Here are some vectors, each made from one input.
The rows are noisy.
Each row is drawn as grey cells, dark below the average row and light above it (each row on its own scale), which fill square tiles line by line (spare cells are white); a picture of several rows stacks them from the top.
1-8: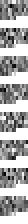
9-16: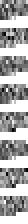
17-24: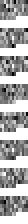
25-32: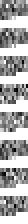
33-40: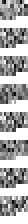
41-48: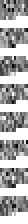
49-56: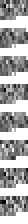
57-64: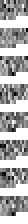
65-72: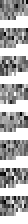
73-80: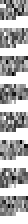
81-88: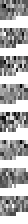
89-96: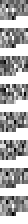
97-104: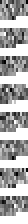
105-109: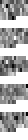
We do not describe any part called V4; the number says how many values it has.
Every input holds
a node of an 8-node tree and a value of V4, together with either a fixed value, or a node of an 8-node tree.
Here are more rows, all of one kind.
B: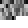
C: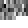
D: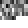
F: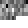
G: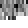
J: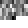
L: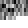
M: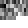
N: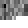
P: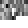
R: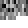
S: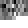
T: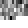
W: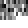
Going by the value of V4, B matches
D, F, J and P.
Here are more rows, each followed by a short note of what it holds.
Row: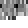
a node of each of two 8-node trees and a value of V4
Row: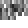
a node of an 8-node tree and a value of V4
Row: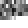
a node of an 8-node tree and a value of V4
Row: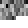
a node of each of two 8-node trees and a value of V4
